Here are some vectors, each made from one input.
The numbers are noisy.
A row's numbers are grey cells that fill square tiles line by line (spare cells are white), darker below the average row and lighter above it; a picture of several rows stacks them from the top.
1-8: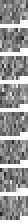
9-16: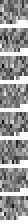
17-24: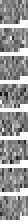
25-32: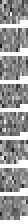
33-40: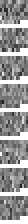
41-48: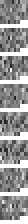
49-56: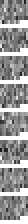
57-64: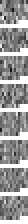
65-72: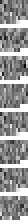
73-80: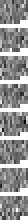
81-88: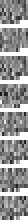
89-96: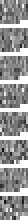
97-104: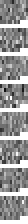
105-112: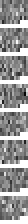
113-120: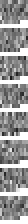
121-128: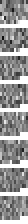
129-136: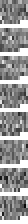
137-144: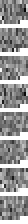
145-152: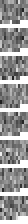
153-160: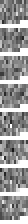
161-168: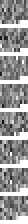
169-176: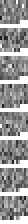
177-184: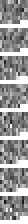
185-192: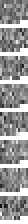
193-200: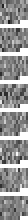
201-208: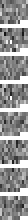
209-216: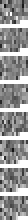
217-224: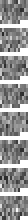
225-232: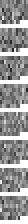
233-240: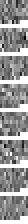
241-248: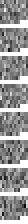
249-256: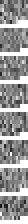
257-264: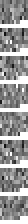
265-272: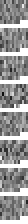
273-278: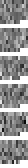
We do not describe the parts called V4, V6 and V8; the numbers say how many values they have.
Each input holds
either a point on a 5-point circle and two values of V8, or a point on a 5-point line, or a node of a 7-node tree and a true/false value, or a value of V4 and a value of V6.
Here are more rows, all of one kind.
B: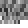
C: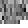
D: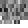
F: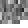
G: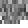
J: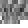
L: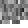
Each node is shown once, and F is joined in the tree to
J and L.
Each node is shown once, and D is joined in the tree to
B.
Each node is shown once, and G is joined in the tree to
C and J.
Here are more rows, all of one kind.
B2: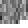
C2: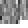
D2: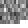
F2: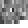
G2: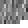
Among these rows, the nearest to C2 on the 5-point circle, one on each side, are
D2 and G2.
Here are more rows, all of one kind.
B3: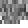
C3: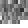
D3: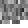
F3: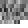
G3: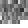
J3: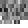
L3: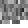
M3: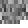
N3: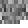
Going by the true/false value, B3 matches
C3 and G3.
